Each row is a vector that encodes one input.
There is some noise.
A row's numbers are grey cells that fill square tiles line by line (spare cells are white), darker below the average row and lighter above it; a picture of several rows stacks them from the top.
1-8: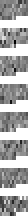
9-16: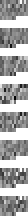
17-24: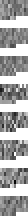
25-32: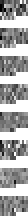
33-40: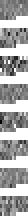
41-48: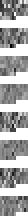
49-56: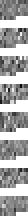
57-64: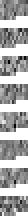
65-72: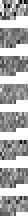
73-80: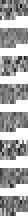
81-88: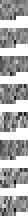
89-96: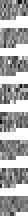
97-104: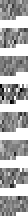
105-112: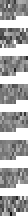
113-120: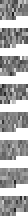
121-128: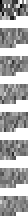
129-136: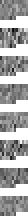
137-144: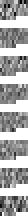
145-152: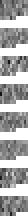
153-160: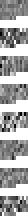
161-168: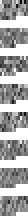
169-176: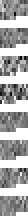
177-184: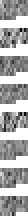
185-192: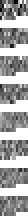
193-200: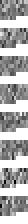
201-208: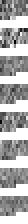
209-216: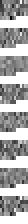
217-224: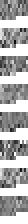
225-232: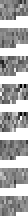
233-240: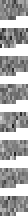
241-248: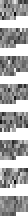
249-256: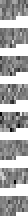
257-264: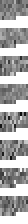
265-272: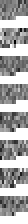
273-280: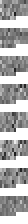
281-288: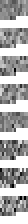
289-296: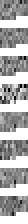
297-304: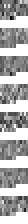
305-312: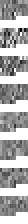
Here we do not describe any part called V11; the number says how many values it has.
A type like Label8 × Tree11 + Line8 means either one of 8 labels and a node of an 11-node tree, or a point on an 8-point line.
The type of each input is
Label6 + Line6 × List2(Line10) × V11.
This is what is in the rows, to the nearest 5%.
About 10% of them hold one of 6 labels. The rest hold a point on a 6-point line and a value of V11, together with a list of up to two points on a 10-point line.
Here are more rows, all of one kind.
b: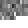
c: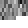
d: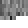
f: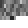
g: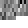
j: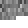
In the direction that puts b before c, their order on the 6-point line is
g, b, d, f, j, c.
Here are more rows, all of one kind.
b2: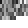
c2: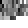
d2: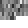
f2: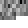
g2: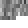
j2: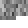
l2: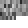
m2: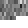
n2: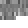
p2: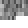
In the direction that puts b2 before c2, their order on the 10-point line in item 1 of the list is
g2, j2, n2, d2, l2, m2, f2, b2, p2, c2.
